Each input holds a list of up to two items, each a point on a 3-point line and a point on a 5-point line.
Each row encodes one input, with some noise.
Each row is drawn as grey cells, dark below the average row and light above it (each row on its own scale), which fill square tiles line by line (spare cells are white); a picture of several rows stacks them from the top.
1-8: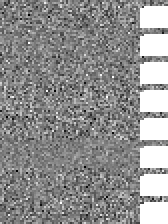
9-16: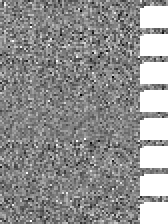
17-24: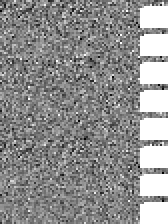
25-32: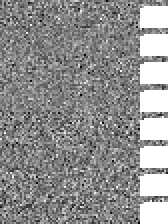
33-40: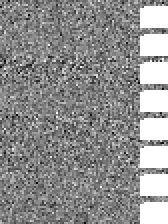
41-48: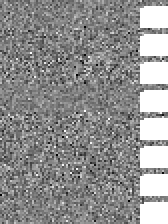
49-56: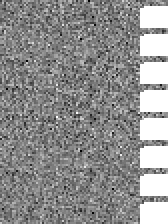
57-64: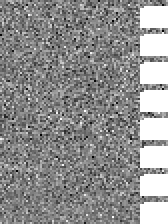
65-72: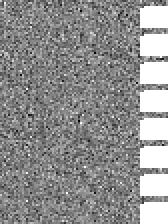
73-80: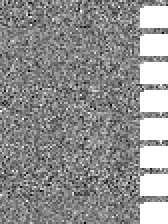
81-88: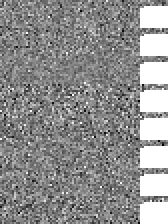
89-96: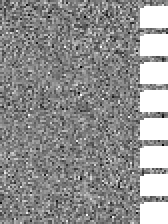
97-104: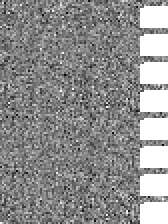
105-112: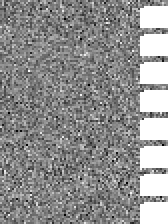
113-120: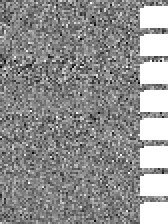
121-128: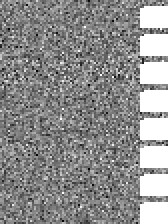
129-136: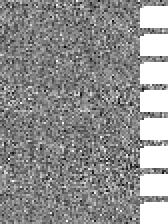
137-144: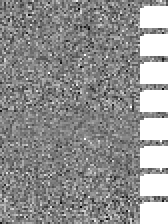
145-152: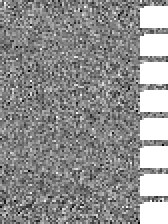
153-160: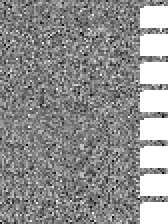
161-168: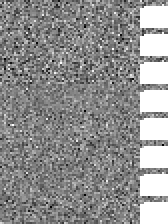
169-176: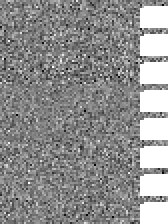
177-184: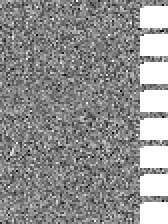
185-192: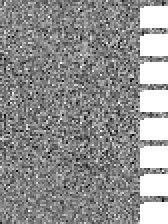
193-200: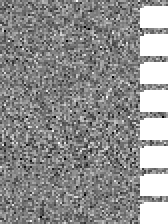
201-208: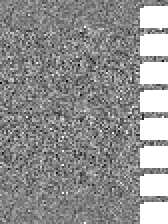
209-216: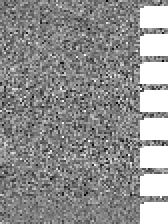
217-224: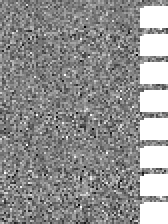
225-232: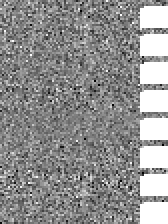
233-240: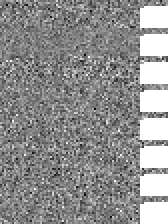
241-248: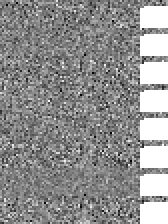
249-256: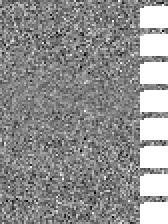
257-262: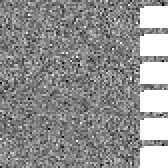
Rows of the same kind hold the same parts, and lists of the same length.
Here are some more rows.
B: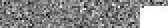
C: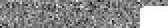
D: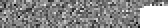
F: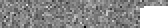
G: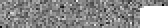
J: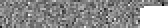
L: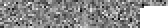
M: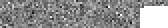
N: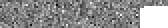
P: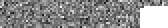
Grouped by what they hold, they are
B, F, M, N, P
C, G, J, L
D

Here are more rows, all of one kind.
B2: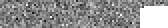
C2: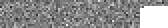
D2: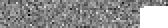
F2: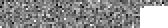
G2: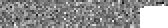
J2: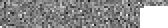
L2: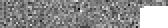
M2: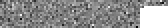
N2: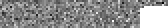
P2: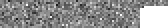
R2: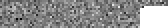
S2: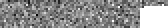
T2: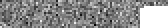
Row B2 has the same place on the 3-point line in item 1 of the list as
J2, P2 and T2.
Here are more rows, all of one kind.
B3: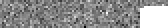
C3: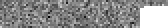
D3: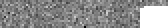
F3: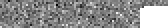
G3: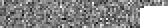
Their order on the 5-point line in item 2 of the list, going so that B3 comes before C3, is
B3, G3, D3, F3, C3.
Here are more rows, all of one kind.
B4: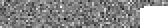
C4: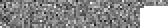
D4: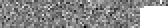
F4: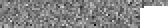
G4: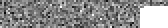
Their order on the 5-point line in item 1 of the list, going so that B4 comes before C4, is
B4, G4, C4, D4, F4.
